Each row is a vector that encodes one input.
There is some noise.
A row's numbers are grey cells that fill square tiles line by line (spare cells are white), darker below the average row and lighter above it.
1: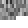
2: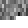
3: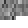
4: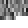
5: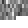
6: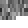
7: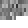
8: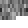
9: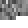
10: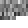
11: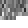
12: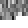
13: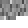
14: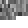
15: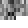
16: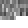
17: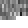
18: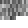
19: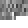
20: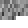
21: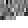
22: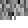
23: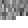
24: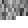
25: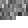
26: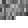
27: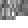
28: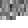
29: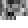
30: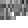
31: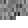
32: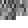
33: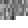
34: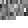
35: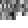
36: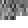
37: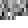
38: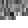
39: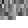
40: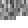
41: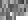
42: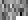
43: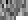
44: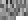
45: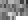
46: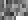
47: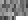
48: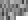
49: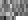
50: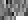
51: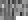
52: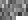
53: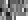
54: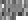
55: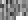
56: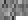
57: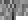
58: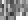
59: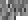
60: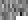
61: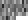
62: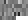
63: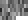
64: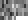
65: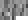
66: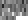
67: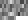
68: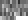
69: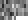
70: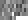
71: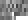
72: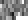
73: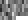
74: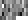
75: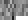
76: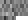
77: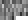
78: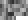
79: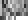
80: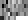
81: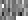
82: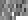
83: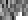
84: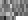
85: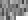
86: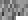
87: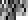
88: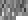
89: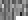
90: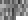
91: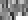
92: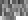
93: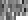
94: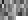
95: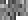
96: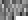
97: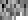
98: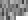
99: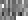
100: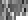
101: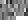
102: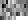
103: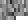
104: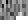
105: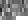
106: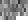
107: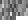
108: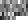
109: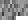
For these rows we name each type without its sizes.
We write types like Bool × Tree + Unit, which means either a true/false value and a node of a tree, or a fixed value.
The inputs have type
(Bool × Bool × Bool × Bool + Tree) × Line.
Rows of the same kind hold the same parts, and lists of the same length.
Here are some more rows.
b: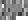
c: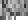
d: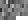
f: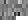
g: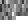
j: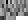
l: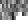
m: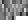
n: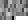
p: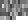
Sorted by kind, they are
b, d, f, g, m, n, p
c, j, l

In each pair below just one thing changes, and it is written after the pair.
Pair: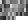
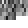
the place on the line
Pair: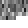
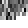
one of the four true/false values
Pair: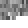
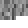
one of the four true/false values
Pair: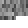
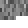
the place on the line
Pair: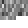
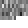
one of the four true/false values
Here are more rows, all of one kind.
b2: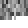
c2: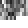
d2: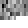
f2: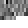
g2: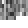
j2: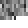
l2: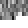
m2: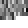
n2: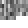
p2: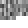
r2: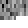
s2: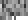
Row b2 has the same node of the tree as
d2 and s2.
